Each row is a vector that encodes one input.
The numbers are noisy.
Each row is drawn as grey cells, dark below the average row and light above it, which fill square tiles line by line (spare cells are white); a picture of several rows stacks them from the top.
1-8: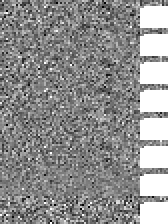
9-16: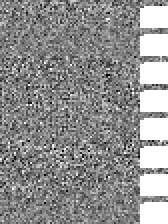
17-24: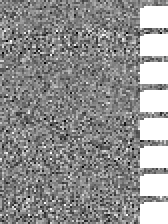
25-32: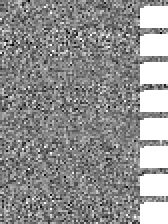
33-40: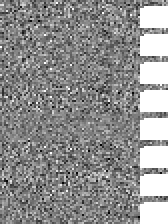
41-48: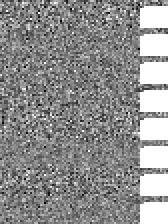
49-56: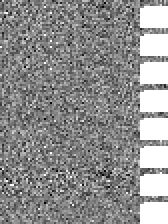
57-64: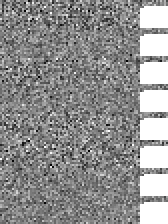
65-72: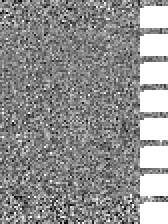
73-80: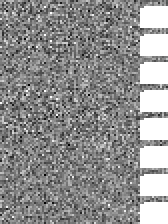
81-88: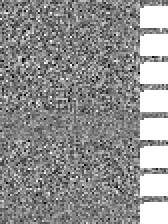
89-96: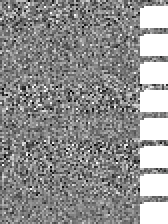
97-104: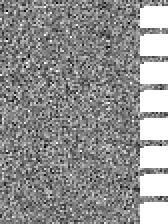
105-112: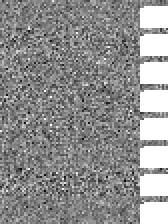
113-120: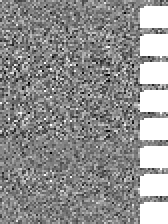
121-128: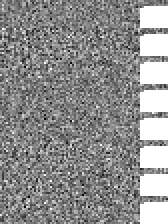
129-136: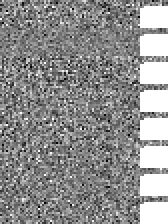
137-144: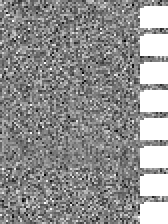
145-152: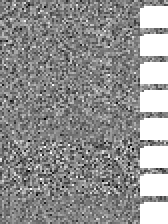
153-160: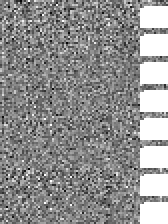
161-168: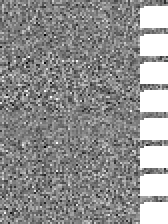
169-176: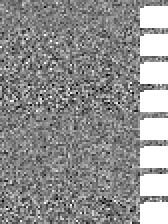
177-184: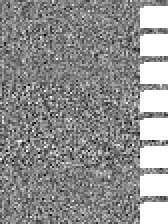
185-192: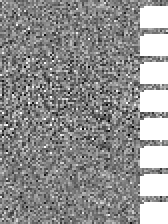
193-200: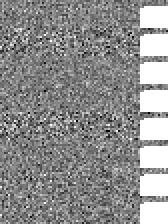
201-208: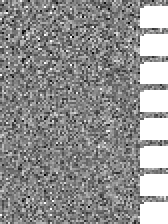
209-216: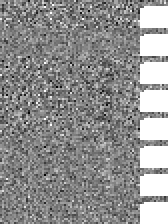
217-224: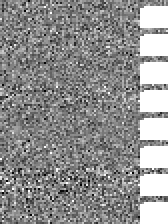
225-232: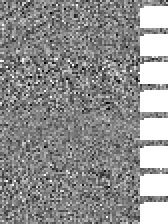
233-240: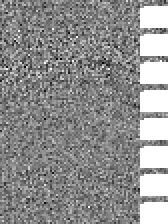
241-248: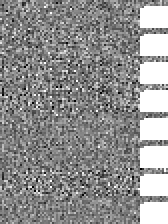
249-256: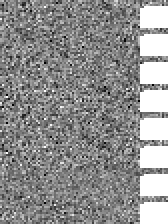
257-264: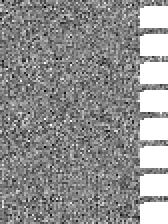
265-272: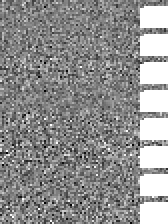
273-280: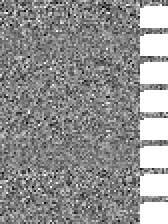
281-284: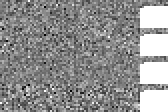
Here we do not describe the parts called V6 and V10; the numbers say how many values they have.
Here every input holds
a value of V10, together with either a fixed value, or one of 8 labels, a true/false value and a value of V6.
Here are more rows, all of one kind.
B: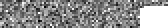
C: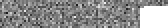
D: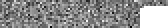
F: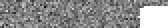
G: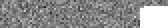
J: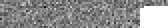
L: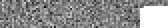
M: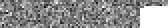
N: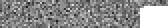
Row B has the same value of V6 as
F, G and L.
